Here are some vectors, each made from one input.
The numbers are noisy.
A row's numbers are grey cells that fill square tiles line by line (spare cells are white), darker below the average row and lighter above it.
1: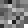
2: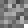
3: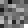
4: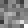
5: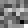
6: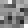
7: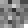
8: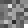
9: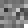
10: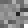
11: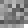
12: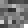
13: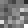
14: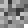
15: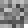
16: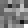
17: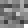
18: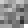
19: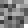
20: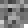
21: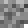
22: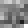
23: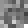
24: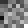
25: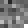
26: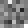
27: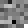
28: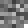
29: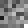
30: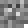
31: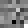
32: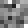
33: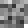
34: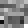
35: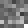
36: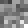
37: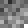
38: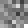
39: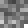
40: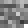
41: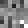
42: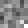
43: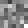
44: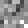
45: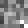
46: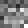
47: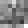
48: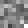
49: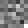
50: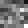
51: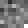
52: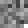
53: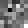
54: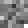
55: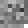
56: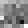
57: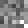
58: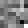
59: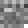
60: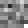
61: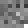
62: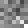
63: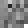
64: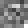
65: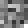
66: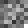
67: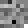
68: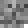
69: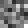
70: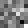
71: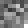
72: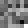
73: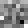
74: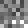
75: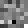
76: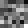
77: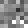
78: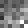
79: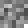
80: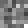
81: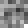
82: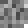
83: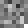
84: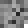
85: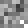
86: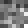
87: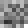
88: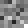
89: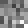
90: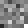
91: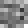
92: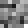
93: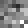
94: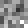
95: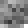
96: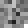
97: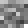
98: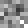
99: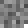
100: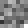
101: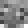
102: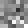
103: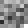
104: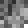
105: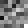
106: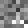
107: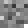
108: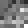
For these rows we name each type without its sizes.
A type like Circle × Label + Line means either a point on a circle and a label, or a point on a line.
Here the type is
(Bool × Bool × Bool × Bool + Line) × Line.
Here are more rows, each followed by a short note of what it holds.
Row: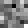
a point on each of two lines
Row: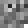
a point on each of two lines
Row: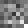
a point on a line and four true/false values
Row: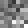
a point on a line and four true/false values
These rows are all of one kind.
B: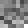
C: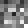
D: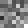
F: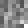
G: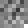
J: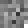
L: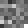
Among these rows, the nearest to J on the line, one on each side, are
B and F.
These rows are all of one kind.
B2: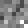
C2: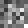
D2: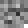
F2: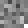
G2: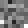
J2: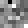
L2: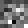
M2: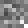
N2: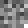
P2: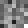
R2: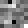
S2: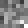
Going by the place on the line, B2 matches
F2, G2 and M2.
